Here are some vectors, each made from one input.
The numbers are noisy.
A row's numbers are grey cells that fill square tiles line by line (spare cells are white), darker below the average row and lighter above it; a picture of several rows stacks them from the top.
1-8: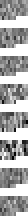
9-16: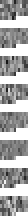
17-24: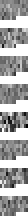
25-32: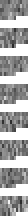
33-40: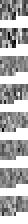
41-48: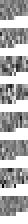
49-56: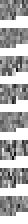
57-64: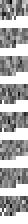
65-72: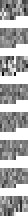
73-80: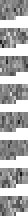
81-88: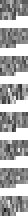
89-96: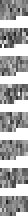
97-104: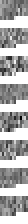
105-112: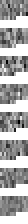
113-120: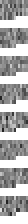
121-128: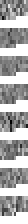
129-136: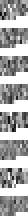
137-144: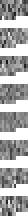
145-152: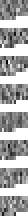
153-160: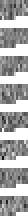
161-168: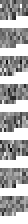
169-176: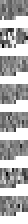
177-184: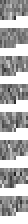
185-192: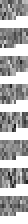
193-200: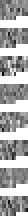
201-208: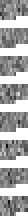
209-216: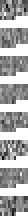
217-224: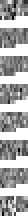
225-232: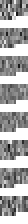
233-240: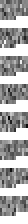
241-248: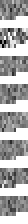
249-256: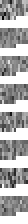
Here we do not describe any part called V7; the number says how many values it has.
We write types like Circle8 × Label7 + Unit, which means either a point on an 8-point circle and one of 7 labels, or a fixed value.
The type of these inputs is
Label6 × List3(Label8 × V7).
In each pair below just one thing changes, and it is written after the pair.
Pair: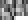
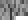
the value of V7 in item 1 of the list
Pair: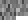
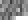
the value of V7 in item 1 of the list
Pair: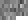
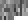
the label in item 1 of the list
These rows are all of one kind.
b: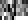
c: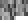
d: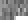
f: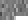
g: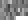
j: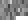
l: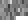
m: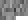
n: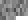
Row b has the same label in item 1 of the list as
c, d and g.
